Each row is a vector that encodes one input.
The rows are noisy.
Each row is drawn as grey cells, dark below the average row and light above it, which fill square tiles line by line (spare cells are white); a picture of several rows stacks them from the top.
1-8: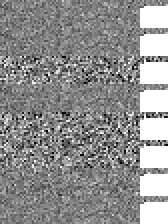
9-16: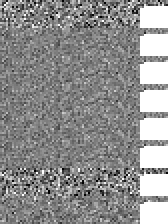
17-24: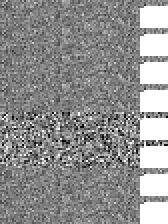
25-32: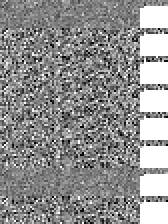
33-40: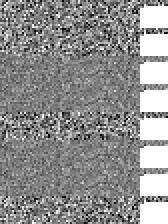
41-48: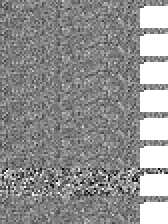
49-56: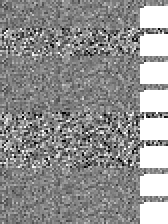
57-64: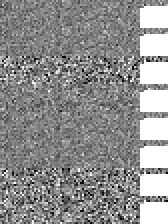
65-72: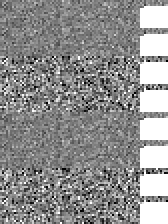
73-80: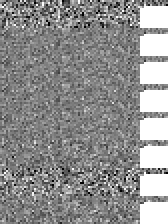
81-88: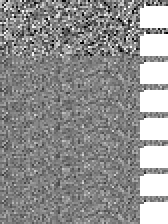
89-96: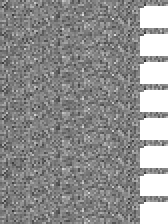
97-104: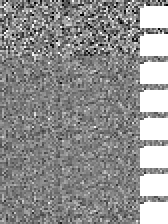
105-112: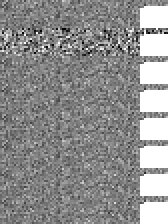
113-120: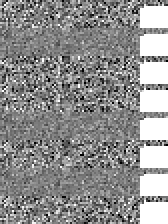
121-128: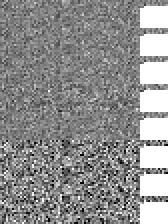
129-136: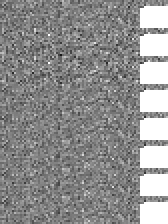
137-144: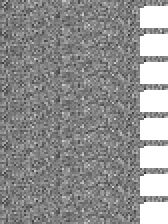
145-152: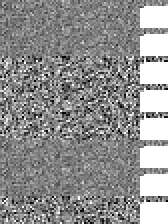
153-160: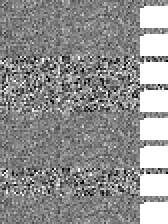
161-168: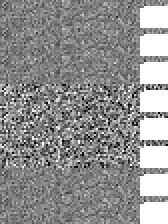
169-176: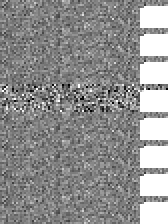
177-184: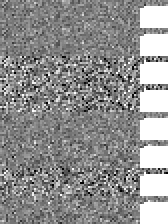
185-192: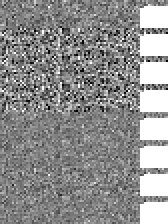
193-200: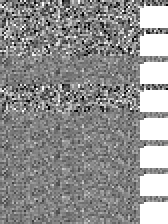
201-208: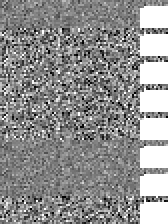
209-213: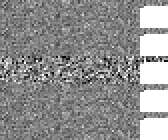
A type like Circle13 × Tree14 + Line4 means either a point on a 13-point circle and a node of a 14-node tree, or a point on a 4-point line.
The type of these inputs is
Bool × Line3 × (Line3 × Line4 + Unit) × Line4 + Line6.
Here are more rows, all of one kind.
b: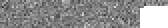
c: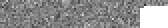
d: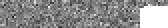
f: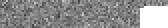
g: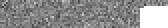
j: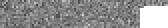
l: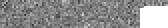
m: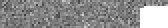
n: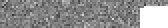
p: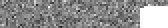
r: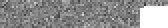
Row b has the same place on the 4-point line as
d and r.
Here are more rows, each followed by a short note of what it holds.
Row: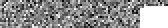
a point on a 6-point line
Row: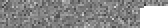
a point on a 3-point line, a point on a 4-point line and a true/false value
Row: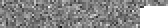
a point on each of two 3-point lines, a point on each of two 4-point lines and a true/false value
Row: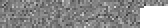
a point on each of two 3-point lines, a point on each of two 4-point lines and a true/false value
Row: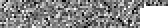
a point on a 6-point line
